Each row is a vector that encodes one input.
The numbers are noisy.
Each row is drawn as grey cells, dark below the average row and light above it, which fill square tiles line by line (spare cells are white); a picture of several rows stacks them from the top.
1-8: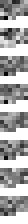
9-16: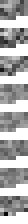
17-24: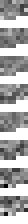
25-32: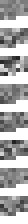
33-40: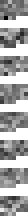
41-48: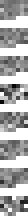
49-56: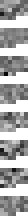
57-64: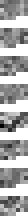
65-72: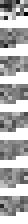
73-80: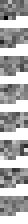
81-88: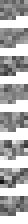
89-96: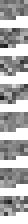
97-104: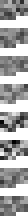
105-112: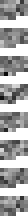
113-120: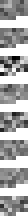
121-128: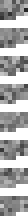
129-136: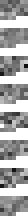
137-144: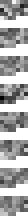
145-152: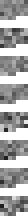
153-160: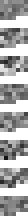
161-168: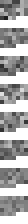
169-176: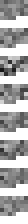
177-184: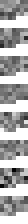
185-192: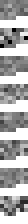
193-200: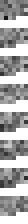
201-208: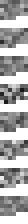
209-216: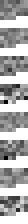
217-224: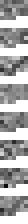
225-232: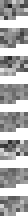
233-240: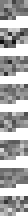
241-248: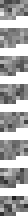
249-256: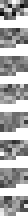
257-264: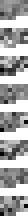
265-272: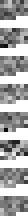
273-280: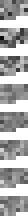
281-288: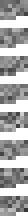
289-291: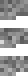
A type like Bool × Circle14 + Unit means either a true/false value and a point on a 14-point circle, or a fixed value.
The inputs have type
Bool × (Tree15 + Unit).
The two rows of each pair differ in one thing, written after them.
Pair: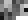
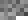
the true/false value
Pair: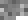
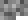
the true/false value
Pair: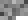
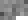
the node of the tree
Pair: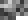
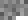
the true/false value
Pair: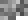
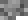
the node of the tree
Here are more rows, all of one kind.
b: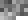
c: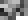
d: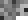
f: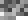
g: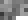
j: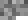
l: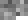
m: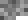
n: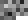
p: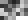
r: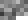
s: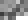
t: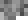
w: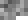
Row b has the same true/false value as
c, f, n and t.
